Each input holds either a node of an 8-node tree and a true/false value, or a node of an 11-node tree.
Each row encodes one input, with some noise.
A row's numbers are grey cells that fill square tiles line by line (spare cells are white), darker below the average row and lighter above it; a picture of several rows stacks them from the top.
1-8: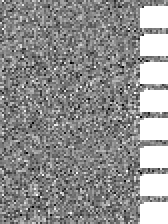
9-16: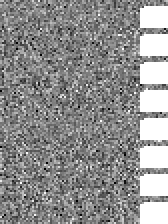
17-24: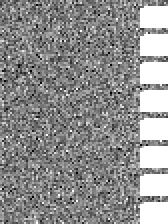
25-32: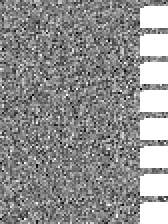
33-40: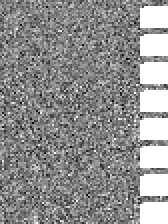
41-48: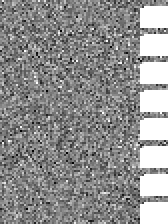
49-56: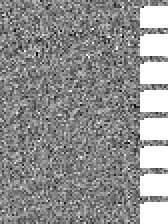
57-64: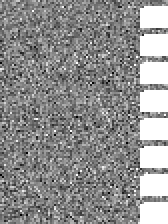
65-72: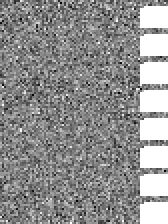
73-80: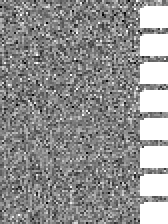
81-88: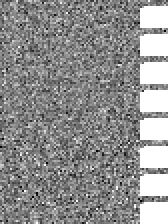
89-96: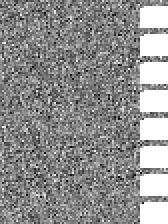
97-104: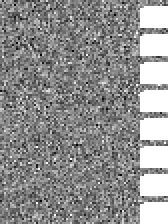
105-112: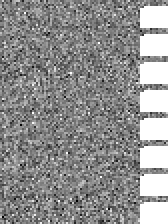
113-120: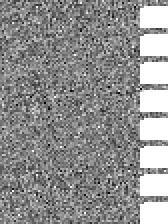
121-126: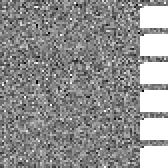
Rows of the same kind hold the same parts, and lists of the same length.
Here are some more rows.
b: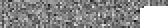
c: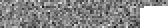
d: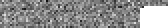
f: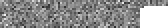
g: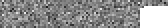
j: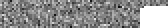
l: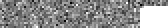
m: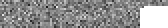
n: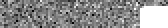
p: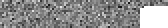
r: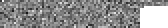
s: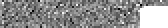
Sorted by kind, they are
b, c, d, f, g, j, m, p, r
l, n, s

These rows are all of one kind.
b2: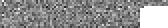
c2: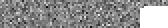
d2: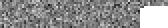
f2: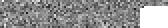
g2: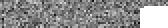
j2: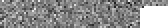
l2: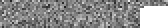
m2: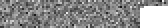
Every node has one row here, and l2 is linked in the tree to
b2, d2, f2 and m2.
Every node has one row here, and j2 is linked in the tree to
f2.
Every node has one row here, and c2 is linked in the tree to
b2.
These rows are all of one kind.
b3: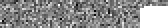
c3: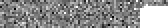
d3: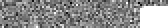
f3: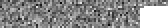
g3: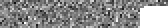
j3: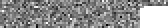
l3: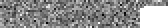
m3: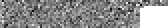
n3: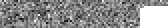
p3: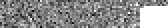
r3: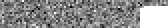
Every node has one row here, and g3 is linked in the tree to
f3.
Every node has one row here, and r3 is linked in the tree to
m3.
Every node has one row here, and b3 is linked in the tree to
f3.
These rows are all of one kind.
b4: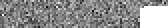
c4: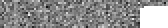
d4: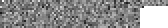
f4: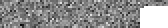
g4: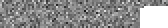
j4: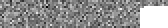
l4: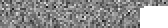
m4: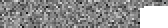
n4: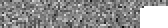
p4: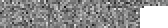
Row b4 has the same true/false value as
c4, f4 and m4.
